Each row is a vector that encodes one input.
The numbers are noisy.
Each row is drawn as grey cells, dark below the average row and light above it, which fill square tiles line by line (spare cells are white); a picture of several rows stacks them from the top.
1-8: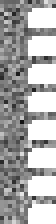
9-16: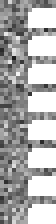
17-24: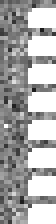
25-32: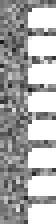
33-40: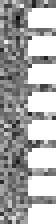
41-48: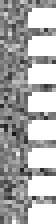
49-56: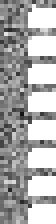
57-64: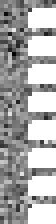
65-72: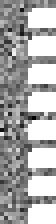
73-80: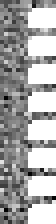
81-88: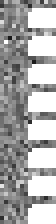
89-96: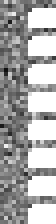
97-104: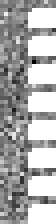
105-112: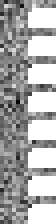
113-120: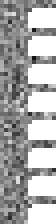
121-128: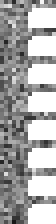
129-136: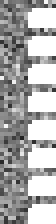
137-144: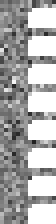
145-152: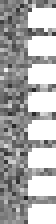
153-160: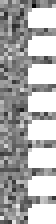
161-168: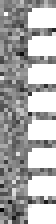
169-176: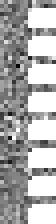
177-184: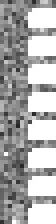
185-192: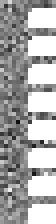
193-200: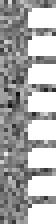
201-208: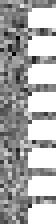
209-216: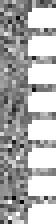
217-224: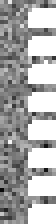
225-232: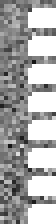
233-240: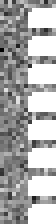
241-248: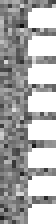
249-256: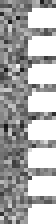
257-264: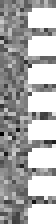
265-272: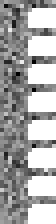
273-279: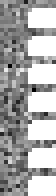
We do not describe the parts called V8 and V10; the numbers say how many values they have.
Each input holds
a point on a 5-point line and a value of V10, together with either a point on a 5-point line, or a true/false value and a value of V8.
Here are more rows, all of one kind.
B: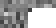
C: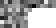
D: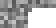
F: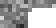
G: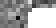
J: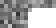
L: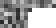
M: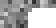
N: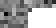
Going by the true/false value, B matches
C, G and M.
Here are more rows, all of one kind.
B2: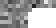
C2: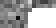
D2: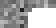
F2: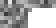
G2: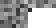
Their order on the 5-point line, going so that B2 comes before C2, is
B2, D2, C2, G2, F2.
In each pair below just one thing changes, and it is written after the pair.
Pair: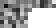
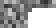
the true/false value
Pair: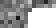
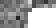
the true/false value
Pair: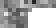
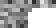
the value of V8
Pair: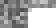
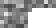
the value of V10
